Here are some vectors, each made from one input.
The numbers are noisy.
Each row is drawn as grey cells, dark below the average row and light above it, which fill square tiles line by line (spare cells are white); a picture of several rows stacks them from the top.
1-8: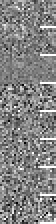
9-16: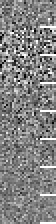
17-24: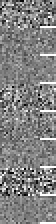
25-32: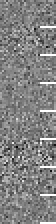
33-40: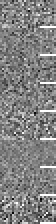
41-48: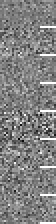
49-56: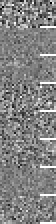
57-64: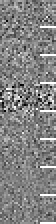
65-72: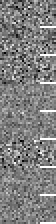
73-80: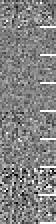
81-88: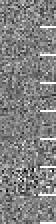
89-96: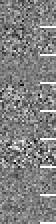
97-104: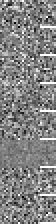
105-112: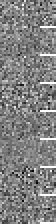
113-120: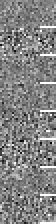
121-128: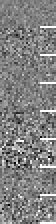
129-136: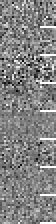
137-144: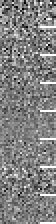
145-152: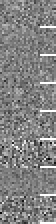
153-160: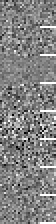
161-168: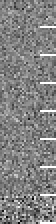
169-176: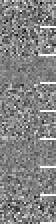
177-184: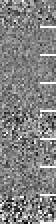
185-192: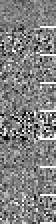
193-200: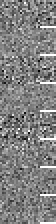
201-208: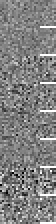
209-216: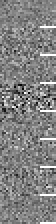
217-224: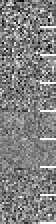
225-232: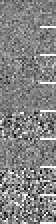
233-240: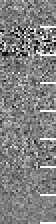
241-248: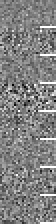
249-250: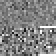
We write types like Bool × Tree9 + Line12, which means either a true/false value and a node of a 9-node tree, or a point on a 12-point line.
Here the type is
(Bool × Bool × Bool + Unit) × (Circle8 + Unit) × Label6 × Tree12.
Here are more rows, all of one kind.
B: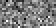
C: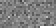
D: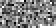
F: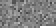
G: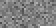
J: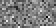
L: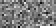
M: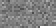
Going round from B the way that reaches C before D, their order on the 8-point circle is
B, C, M, L, D, J, F, G.
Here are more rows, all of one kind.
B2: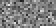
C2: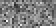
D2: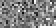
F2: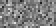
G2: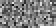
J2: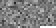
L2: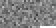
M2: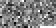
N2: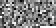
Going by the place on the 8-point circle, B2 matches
L2 and N2.
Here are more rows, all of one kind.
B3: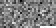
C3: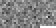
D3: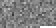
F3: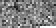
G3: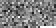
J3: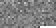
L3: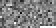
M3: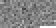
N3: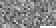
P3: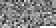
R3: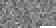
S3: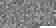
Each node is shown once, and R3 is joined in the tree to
B3, C3, G3 and M3.
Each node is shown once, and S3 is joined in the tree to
J3.
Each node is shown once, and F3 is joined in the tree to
J3.
